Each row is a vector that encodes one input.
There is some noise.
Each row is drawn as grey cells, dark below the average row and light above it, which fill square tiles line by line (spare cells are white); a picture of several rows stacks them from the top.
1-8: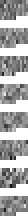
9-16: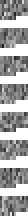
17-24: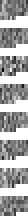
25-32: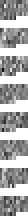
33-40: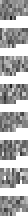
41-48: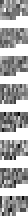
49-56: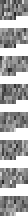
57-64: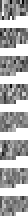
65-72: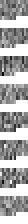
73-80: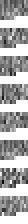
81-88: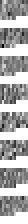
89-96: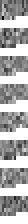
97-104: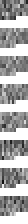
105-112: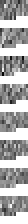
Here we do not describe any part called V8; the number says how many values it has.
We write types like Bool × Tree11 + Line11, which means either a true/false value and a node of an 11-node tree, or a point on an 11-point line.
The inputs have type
(Line5 + V8) × Line6.
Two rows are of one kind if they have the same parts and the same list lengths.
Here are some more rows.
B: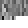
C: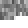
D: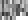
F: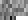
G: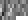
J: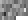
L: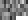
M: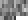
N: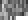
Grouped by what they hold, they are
B, C, D, N
F, G, J, L, M

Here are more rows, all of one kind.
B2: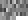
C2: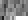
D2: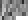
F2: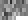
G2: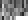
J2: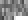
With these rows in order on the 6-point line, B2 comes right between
D2 and J2.
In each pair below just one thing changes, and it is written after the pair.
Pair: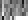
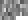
the place on the 6-point line
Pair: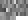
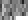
the place on the 5-point line
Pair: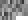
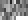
the place on the 5-point line
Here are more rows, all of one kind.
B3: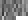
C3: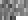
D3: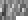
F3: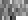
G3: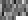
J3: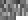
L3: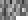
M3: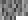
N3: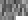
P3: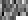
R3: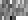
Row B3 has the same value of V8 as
G3, M3, N3 and P3.
